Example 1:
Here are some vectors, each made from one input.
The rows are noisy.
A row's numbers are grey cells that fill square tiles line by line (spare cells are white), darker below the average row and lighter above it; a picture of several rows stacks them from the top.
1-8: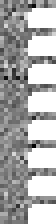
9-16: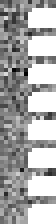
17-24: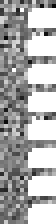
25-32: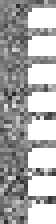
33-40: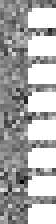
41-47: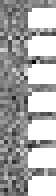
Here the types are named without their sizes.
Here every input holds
a list of points on a line.
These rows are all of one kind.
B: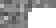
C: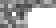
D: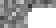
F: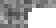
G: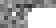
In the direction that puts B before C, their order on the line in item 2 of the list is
B, C, D, G, F.
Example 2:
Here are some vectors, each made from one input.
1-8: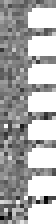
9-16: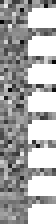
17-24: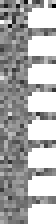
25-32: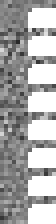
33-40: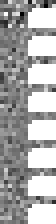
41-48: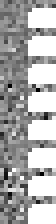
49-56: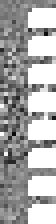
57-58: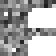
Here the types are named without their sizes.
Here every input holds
either a fixed value, or a label and a true/false value.
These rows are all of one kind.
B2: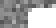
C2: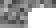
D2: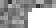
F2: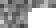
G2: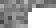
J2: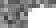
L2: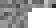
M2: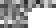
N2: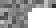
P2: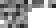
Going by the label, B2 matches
C2, J2 and N2.
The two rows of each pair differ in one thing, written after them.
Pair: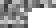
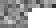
the true/false value
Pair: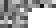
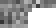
the label
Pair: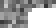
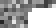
the label
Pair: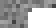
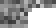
the label
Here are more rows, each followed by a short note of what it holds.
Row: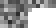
a label and a true/false value
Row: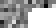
a label and a true/false value
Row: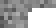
a label and a true/false value
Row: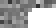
a label and a true/false value
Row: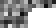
a fixed value
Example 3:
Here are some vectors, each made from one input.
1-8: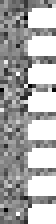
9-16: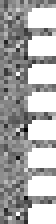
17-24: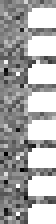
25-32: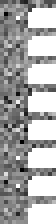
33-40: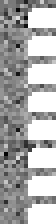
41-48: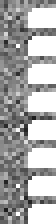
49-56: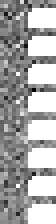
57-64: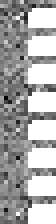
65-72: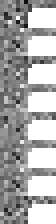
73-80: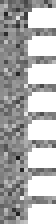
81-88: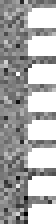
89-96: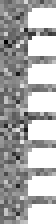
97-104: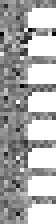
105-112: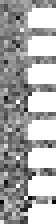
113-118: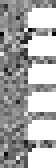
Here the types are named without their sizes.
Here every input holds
a list of points on a line.
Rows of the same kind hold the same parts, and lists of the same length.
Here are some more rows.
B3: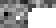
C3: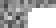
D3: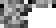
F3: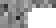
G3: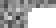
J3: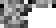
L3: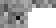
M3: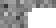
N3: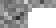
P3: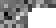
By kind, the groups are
B3, P3
C3, F3, G3, L3, M3, N3
D3, J3

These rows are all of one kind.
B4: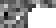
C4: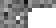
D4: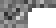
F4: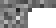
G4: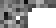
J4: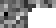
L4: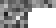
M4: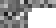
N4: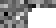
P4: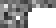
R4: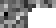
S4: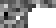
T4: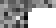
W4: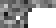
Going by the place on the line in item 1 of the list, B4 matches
L4, S4, T4 and W4.
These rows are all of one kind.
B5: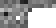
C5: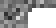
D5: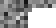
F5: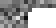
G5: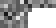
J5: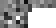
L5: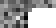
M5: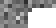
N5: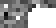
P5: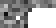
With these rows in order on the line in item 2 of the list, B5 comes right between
M5 and P5.
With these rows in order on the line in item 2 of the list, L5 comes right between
D5 and F5.
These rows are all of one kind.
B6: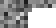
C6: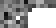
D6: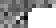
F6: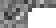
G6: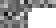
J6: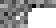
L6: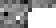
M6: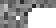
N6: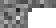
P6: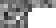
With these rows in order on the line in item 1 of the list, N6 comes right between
C6 and F6.
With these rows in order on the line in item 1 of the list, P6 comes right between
D6 and M6.
